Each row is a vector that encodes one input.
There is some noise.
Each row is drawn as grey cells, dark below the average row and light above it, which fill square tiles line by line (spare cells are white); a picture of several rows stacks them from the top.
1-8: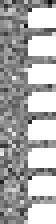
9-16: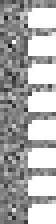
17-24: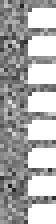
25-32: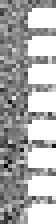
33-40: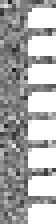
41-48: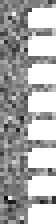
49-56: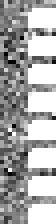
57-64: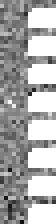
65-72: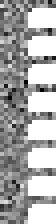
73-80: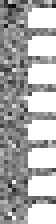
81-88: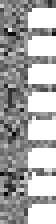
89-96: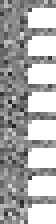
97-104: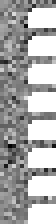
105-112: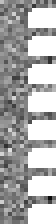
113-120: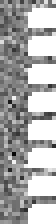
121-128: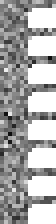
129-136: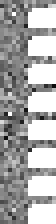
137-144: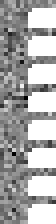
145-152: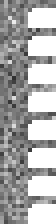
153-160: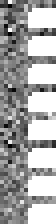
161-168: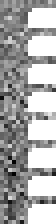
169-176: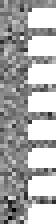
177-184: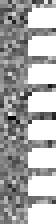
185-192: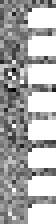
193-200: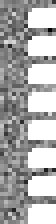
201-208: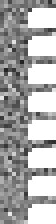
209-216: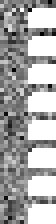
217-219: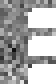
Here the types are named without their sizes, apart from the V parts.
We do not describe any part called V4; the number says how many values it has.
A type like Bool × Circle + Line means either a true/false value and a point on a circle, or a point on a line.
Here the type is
(Bool × Bool × Bool + Unit) × Circle + V4.
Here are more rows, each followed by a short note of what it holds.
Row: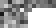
a point on a circle and three true/false values
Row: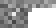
a point on a circle and three true/false values
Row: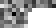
a point on a circle
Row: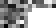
a value of V4
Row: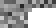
a point on a circle
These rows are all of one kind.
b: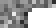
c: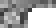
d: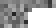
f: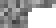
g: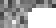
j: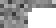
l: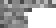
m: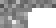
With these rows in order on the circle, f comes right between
b and d.
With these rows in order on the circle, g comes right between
j and m.
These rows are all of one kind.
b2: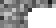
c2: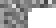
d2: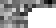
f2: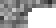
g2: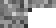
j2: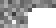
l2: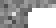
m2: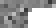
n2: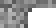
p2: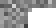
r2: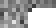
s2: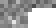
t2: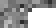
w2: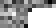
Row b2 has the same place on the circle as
d2, f2 and w2.
